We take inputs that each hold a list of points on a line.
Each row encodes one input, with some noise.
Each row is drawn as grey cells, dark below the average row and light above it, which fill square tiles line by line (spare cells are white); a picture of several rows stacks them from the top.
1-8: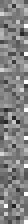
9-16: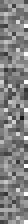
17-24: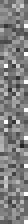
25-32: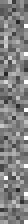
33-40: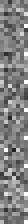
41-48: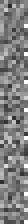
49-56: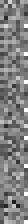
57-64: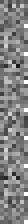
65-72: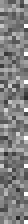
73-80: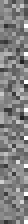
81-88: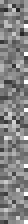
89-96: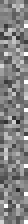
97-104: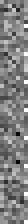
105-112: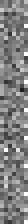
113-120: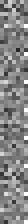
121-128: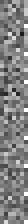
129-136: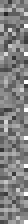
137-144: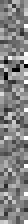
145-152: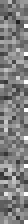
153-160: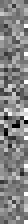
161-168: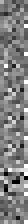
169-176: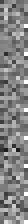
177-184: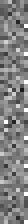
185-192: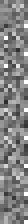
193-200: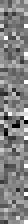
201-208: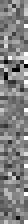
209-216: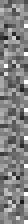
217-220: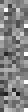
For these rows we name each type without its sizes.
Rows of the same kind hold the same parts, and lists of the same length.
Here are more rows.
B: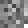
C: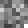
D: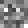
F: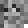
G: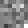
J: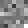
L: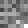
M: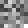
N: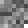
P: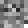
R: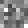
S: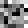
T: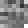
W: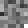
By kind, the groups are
B, F, J, L, M, P
C, D, G, N, R, T, W
S

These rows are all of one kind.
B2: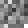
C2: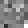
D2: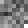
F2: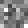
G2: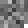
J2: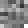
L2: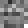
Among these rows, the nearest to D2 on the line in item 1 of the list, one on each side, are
G2 and J2.
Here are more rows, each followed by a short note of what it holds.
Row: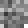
a list of two items
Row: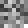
a list of one item
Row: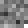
a list of two items
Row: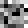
the empty list
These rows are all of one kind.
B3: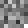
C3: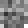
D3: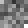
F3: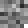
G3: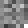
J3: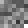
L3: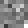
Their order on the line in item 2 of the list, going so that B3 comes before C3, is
D3, G3, J3, B3, F3, L3, C3.
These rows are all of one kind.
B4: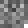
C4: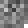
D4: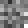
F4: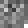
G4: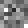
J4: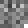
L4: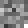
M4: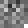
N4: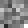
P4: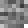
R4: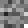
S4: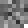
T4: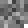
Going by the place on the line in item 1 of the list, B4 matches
C4, F4, J4 and M4.
